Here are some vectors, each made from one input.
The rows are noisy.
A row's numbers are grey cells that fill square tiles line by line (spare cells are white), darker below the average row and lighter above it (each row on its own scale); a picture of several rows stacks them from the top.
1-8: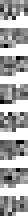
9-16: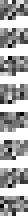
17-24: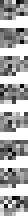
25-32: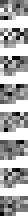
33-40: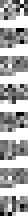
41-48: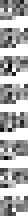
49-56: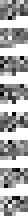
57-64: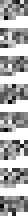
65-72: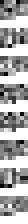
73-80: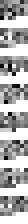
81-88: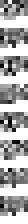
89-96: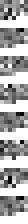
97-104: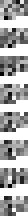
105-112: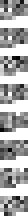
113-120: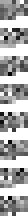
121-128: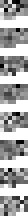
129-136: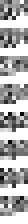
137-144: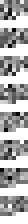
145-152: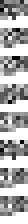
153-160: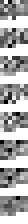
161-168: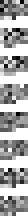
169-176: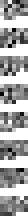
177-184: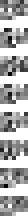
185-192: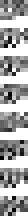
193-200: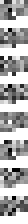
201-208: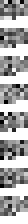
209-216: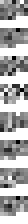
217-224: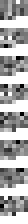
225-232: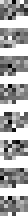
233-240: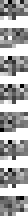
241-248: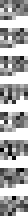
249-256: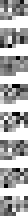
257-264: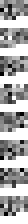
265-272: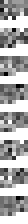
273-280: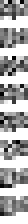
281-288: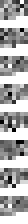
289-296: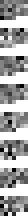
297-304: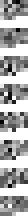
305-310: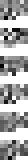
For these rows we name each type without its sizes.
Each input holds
a point on each of two lines, together with either a point on a line, or three true/false values.
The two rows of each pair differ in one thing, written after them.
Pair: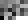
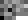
the place on one of the two lines
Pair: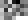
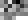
the place on one of the two lines
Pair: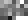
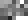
the place on one of the two lines
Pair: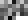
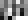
one of the three true/false values
